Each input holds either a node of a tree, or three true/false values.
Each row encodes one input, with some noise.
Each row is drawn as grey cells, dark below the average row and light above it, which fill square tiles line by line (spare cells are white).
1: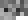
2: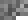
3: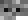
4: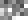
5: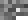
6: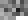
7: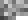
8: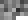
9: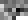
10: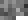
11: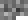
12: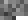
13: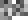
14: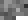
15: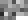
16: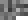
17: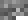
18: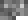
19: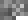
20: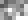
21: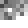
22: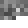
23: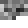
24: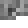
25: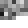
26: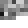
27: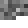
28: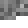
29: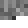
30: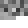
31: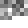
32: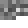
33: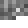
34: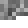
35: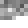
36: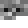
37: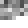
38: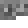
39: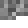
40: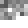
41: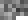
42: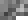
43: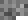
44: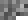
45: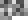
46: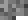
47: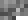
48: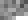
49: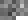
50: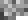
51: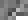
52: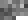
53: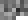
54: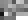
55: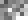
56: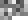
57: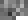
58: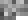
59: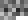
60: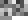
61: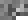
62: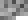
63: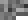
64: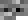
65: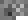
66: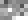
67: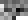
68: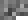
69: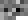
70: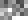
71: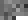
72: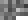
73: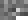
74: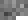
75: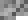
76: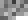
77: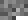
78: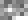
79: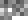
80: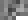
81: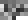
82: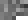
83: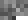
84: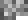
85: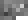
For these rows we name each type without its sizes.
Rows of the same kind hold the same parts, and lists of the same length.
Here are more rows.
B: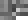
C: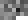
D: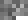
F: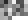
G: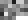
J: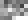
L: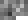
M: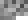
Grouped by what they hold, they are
B, D, L
C, F, G, J, M

